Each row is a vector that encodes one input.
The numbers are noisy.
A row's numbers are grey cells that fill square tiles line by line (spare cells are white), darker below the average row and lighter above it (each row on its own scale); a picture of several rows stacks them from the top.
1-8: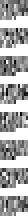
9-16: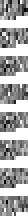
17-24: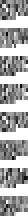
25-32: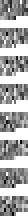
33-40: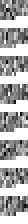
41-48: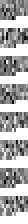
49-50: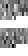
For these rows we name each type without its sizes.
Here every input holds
a list of points on a line.
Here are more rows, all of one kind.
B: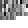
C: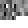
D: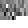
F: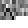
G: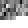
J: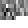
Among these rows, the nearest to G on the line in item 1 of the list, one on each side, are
B and F.
